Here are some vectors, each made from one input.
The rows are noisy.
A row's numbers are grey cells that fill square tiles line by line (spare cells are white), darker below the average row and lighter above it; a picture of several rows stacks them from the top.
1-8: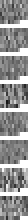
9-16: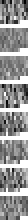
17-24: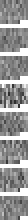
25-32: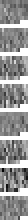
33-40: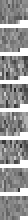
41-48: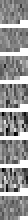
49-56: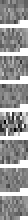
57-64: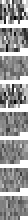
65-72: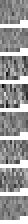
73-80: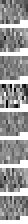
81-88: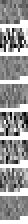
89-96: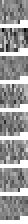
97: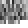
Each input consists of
a point on a 6-point line, a node of a 9-node tree and a true/false value.
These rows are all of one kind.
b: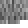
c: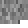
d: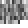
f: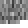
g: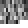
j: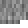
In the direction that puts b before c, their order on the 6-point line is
f, b, c, j, d, g.
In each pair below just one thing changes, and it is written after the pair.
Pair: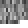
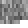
the place on the 6-point line
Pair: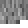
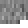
the node of the tree
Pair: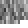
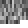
the place on the 6-point line
